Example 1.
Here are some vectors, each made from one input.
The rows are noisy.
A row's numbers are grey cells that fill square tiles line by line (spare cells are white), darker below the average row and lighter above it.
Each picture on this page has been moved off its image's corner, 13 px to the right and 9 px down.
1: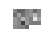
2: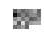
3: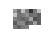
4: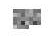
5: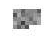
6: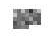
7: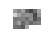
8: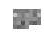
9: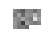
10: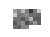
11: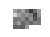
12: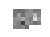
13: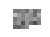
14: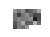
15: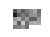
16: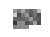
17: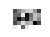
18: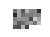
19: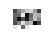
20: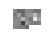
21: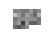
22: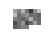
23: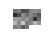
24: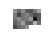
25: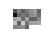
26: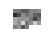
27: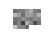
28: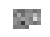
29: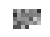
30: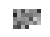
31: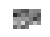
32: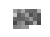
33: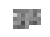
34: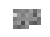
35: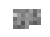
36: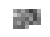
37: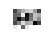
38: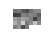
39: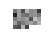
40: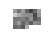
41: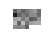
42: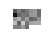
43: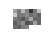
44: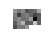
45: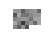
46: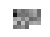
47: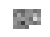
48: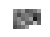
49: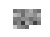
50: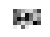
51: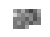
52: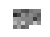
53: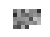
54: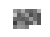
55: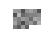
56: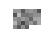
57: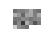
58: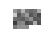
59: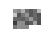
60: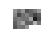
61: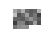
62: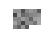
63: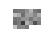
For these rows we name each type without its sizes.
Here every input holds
either a point on a circle, or a fixed value.
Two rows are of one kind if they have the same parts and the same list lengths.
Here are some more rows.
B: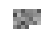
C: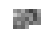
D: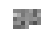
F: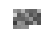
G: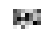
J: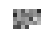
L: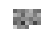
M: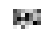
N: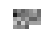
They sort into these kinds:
B, C, D, F, J, L, N
G, M

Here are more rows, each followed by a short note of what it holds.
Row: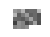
a point on a circle
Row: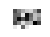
a fixed value
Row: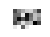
a fixed value
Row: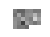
a point on a circle
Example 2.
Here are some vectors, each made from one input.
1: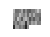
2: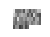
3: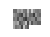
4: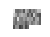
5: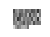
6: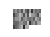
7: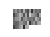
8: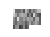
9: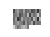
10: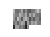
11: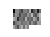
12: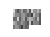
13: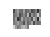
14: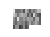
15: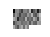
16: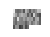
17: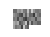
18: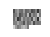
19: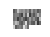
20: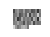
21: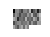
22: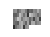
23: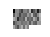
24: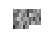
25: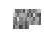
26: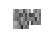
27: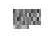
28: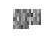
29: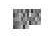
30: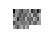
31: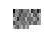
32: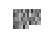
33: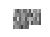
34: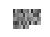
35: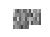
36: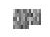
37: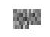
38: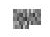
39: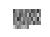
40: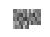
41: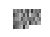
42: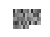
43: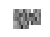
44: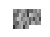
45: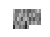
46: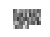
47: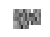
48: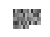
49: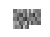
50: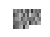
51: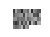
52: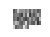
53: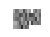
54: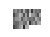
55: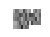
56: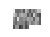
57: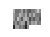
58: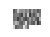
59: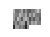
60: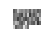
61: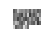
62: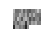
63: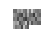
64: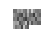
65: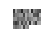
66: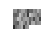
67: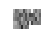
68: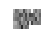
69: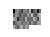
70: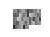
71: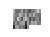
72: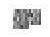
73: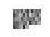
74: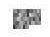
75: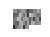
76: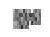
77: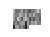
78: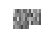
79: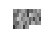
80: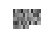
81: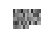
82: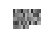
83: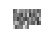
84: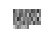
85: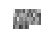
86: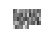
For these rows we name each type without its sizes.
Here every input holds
a point on a circle.
